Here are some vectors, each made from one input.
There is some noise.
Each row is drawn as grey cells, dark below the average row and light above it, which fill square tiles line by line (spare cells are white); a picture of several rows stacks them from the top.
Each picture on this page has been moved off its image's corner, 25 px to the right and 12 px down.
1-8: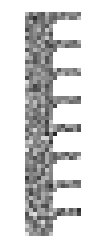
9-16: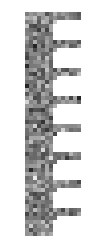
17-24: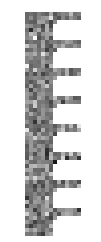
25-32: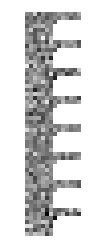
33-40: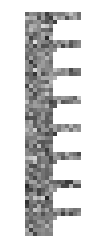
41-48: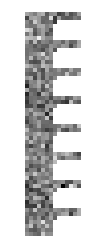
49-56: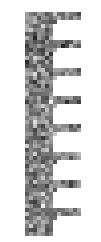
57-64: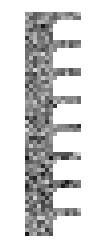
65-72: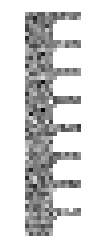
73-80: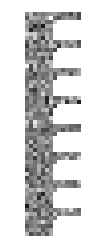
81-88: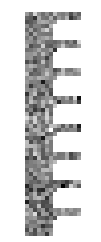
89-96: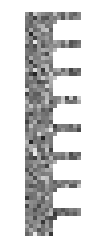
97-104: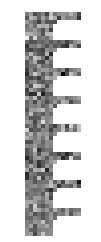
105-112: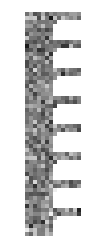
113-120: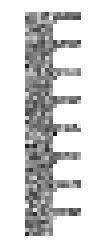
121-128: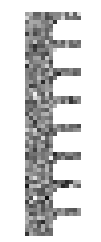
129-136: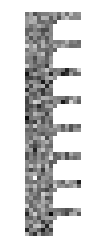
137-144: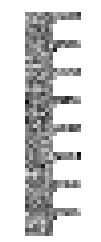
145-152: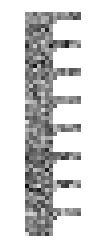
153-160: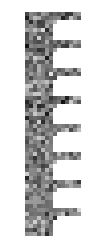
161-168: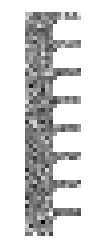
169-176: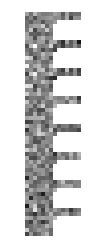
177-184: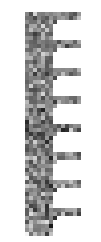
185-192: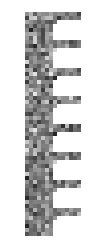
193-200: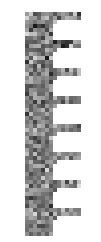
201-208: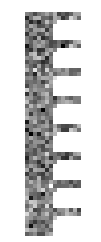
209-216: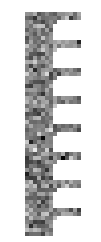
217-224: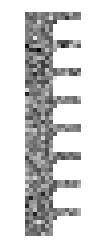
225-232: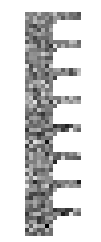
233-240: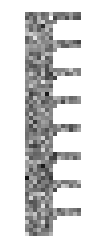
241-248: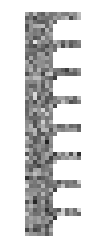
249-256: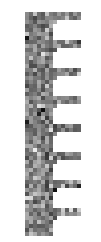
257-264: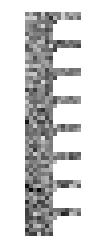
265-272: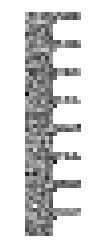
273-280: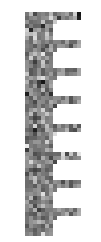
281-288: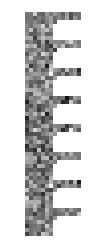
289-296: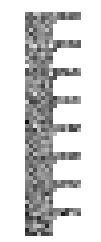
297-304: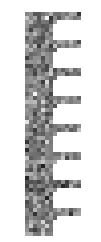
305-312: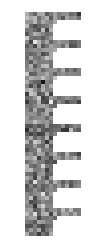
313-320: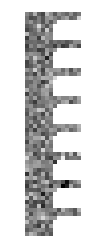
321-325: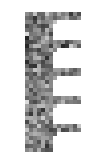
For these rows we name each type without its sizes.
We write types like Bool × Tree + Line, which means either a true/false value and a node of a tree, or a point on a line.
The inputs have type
(Bool × Bool × Bool × Bool + Unit) × Circle + Label.
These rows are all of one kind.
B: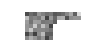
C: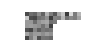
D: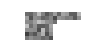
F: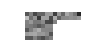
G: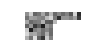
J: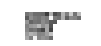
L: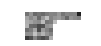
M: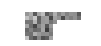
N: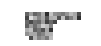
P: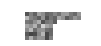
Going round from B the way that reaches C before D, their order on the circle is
B, N, J, C, F, G, L, D, M, P.
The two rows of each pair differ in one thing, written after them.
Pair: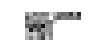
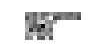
one of the four true/false values
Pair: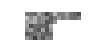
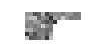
the place on the circle
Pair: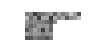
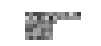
one of the four true/false values
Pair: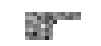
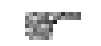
one of the four true/false values
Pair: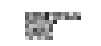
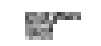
the place on the circle
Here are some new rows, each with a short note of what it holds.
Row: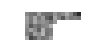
a point on a circle and four true/false values
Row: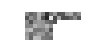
a point on a circle and four true/false values
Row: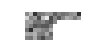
a point on a circle and four true/false values
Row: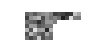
a label
